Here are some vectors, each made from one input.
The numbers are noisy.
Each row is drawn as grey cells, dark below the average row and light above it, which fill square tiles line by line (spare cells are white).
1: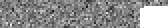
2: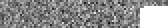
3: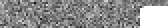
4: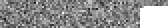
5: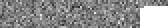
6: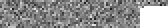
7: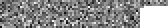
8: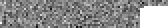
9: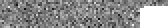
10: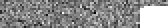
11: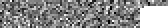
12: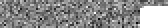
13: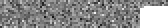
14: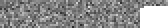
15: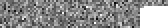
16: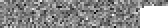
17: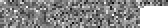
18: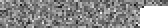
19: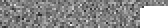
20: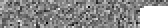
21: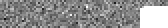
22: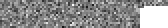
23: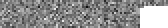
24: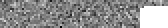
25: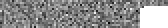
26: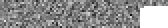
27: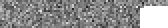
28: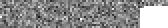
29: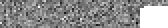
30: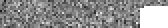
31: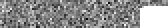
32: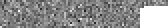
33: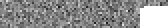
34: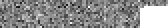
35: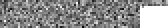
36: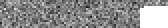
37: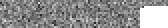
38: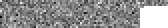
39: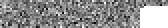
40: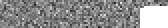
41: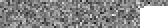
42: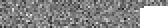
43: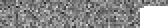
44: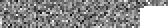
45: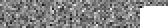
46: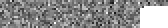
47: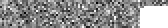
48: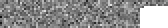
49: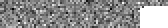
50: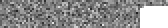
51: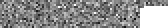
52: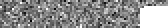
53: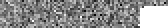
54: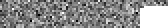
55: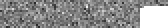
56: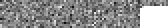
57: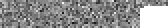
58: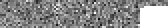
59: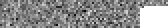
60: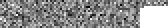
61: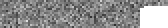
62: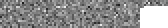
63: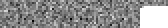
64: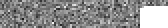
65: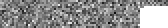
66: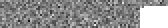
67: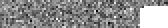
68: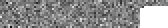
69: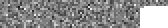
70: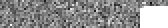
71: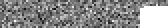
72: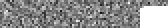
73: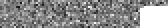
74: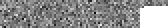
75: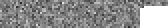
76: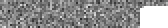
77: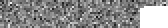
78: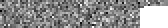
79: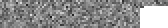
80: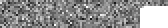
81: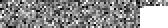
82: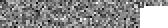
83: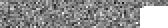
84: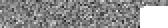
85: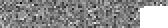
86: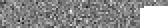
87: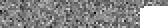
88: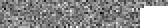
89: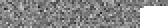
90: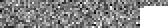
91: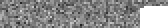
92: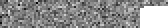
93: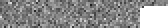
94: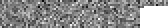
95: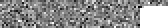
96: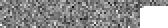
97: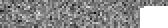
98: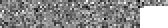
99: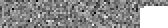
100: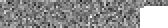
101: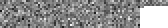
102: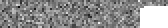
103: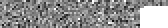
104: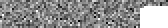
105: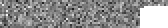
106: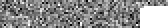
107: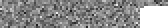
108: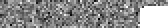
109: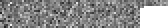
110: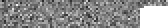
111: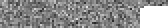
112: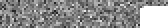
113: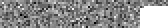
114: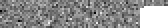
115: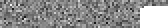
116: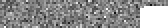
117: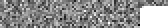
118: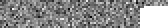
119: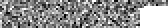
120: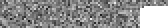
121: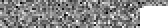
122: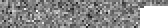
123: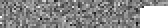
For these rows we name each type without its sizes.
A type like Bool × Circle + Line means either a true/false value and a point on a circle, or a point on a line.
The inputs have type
(Bool × Bool × Bool + Circle) × Label.
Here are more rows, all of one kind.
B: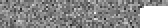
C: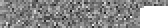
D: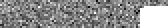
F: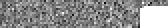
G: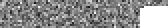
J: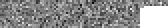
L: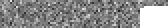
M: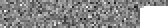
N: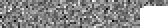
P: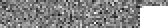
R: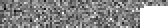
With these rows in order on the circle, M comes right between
L and P.
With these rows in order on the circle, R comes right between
F and J.
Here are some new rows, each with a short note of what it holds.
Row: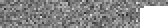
a point on a circle and a label
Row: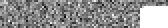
a point on a circle and a label
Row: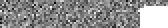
a point on a circle and a label
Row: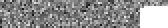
a label and three true/false values
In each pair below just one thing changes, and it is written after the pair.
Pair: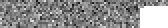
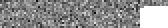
one of the three true/false values
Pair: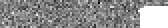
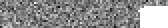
one of the three true/false values
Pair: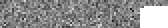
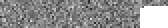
one of the three true/false values
